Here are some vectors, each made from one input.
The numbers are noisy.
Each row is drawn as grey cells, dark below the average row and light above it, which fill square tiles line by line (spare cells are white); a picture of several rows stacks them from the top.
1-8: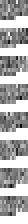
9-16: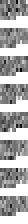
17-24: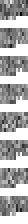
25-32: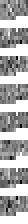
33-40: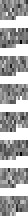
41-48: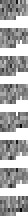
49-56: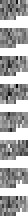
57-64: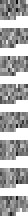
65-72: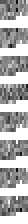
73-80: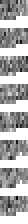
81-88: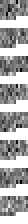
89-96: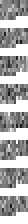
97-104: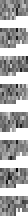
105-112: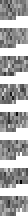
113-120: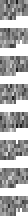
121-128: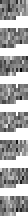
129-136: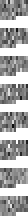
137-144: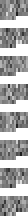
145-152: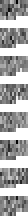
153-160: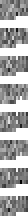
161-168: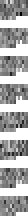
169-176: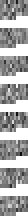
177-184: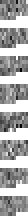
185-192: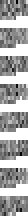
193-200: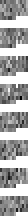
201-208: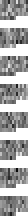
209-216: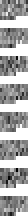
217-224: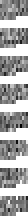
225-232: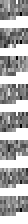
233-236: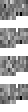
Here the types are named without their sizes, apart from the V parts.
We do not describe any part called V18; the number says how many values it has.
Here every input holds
a point on a line, a true/false value and a value of V18.
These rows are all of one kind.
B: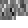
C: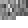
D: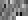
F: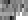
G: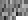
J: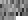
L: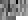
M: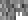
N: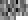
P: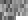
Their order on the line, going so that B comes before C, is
B, N, M, J, C, D, L, G, F, P.
